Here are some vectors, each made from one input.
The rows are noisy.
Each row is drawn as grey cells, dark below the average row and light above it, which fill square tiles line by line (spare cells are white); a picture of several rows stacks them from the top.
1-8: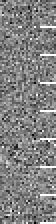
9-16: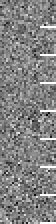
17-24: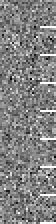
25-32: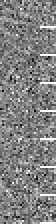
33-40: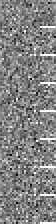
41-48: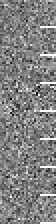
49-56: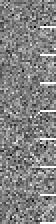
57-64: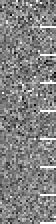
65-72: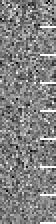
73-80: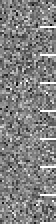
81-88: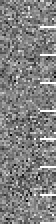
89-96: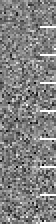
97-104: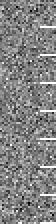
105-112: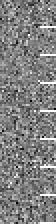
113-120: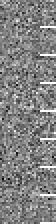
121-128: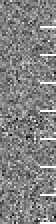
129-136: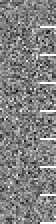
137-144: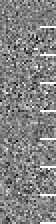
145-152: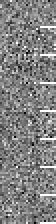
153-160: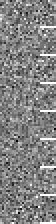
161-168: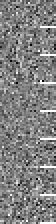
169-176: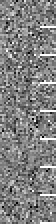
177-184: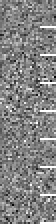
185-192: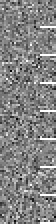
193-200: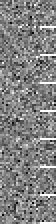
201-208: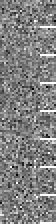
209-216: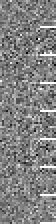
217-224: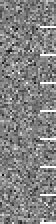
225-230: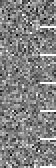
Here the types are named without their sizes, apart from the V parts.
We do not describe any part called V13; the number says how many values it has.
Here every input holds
a label, together with either a node of a tree, or a value of V13.
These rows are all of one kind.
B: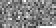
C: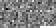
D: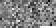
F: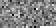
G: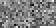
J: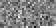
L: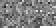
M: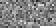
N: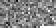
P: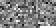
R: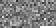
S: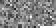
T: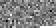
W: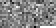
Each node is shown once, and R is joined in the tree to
M and T.
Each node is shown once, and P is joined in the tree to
C and D.
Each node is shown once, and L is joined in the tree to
B and C.
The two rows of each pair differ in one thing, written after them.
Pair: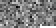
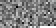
the label
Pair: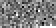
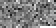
the value of V13
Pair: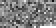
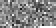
the value of V13
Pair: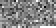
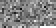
the value of V13
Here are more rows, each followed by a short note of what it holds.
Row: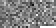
a label and a node of a tree
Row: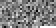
a label and a value of V13
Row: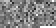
a label and a node of a tree
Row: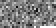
a label and a value of V13
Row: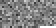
a label and a node of a tree
